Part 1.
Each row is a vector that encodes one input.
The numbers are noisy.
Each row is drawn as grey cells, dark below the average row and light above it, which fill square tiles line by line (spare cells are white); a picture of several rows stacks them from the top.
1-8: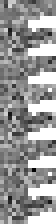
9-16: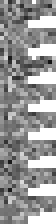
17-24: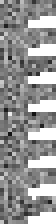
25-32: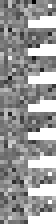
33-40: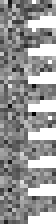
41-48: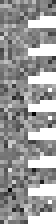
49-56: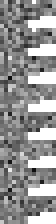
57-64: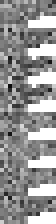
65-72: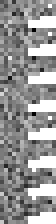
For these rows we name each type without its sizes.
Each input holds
a point on a line.
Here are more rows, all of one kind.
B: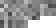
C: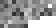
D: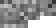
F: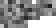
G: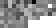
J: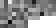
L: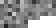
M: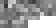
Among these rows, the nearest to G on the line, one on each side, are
C and M.
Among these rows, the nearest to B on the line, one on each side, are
D and L.
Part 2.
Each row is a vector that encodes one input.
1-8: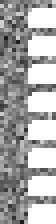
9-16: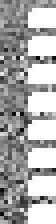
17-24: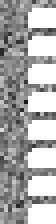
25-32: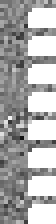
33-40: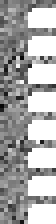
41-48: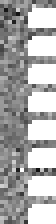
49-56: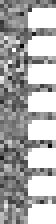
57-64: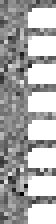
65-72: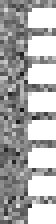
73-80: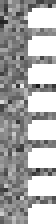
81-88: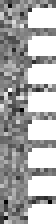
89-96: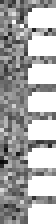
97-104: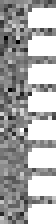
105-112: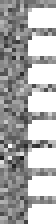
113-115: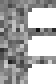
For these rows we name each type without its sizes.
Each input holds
a point on a line.
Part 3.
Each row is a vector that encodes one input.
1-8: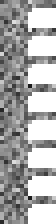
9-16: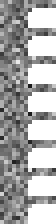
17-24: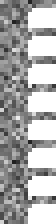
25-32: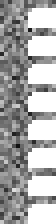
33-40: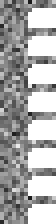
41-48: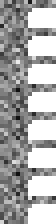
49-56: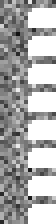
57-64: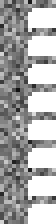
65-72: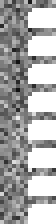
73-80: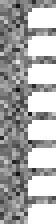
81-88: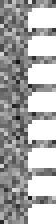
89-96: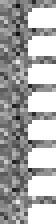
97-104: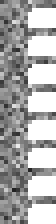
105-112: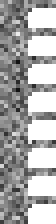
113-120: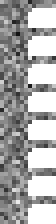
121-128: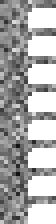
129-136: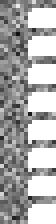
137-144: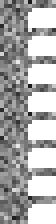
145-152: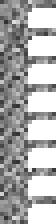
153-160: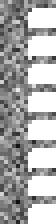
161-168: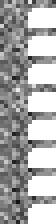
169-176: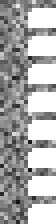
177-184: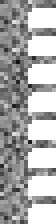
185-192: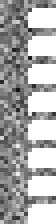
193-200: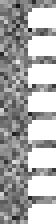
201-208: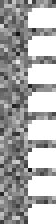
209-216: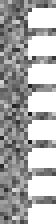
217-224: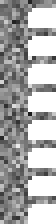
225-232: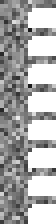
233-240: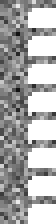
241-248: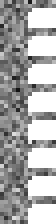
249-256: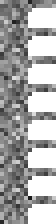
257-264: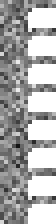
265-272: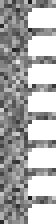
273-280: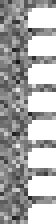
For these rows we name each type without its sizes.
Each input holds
three true/false values.
